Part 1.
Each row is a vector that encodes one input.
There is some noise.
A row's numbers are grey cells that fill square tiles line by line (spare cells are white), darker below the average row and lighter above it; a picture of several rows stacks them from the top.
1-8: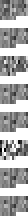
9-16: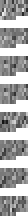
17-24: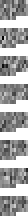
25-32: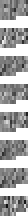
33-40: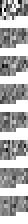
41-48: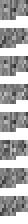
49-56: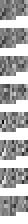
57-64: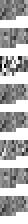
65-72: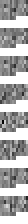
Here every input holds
a list of up to two points on a 5-point line.
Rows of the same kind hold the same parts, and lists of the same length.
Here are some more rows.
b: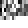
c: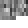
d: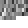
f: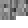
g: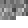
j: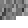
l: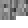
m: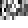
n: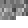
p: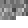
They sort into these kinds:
b, m
c, d, f, g, l, n, p
j

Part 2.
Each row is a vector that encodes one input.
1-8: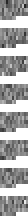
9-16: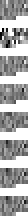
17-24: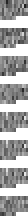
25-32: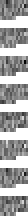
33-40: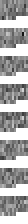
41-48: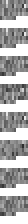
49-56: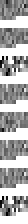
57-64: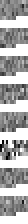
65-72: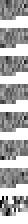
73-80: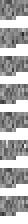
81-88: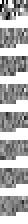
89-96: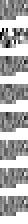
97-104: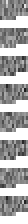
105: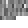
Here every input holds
either a fixed value, or a node of a 7-node tree and a true/false value.
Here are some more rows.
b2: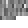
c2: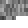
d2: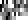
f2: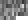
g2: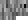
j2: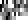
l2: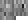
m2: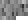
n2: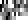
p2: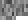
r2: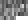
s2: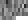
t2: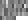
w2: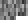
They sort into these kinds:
b2, c2, f2, g2, l2, m2, p2, r2, s2, t2, w2
d2, j2, n2

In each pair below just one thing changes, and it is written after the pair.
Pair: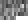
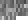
the true/false value
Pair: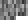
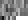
the node of the tree
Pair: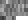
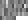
the true/false value
